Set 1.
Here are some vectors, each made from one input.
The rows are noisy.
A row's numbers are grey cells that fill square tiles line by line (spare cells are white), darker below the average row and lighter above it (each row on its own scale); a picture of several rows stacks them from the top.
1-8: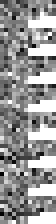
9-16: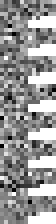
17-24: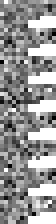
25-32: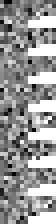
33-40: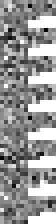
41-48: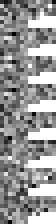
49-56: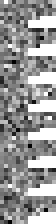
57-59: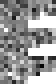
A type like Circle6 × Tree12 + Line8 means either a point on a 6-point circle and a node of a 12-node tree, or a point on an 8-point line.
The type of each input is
Label10.
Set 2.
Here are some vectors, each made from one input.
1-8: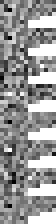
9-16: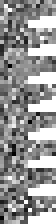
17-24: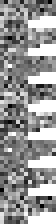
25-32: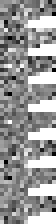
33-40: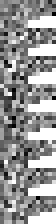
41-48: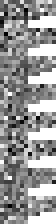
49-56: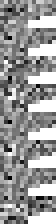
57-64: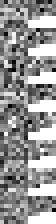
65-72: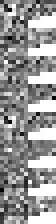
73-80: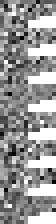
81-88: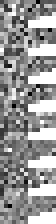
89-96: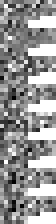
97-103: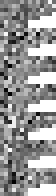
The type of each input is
Bool × Bool × Bool.
